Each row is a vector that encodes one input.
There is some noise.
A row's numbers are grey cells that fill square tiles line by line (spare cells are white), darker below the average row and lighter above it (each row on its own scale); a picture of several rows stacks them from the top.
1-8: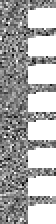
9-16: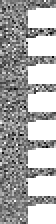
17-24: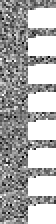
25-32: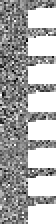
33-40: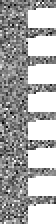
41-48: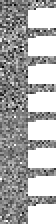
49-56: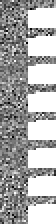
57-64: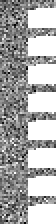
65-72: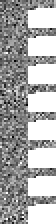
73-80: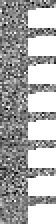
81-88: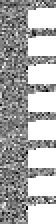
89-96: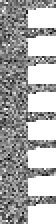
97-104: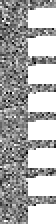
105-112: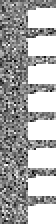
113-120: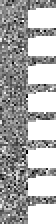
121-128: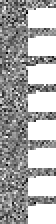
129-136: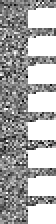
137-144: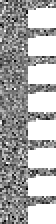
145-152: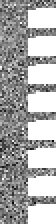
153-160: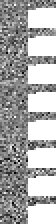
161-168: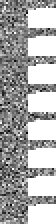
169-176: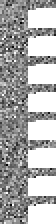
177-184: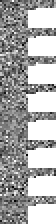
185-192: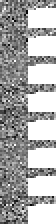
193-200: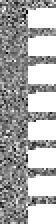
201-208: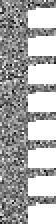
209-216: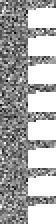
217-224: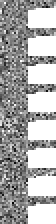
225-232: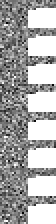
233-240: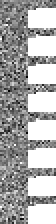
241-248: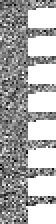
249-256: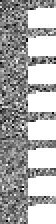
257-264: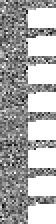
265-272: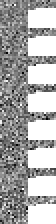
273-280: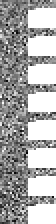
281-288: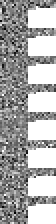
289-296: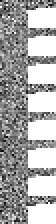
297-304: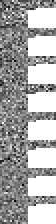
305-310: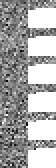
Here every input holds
either a point on a 10-point line, or three true/false values.
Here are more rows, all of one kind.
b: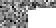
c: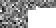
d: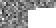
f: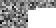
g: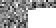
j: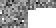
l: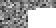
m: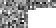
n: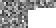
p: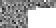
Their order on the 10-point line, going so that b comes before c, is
g, b, f, l, c, p, d, n, m, j.
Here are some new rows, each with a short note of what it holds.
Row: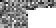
three true/false values
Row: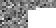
a point on a 10-point line
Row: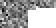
a point on a 10-point line
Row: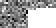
three true/false values
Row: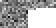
three true/false values
